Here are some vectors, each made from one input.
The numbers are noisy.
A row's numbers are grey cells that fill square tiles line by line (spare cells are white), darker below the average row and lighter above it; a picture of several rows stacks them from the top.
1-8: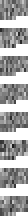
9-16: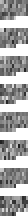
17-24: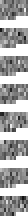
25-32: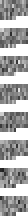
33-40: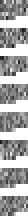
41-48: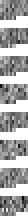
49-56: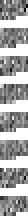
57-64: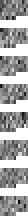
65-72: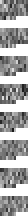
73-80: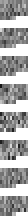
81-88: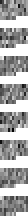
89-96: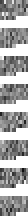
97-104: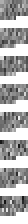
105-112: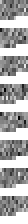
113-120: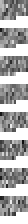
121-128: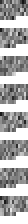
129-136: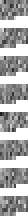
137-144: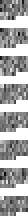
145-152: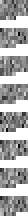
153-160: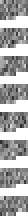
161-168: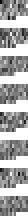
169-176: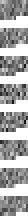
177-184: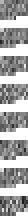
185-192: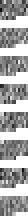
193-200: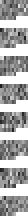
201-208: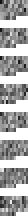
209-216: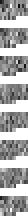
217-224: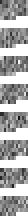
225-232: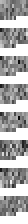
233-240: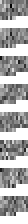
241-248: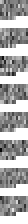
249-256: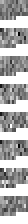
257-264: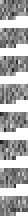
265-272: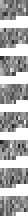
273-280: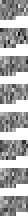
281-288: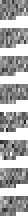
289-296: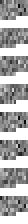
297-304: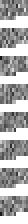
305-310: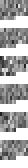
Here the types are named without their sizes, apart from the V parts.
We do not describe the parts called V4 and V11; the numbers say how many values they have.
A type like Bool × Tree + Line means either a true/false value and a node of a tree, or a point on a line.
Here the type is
(Bool × Label + Line × V4) × V11.
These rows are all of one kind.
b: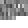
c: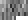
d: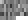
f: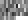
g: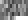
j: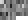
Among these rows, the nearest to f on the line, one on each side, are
d and g.
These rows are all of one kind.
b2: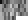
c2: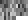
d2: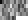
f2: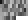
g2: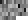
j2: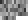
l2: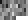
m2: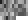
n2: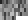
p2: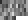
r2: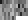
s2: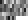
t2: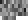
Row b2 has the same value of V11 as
d2, n2 and r2.
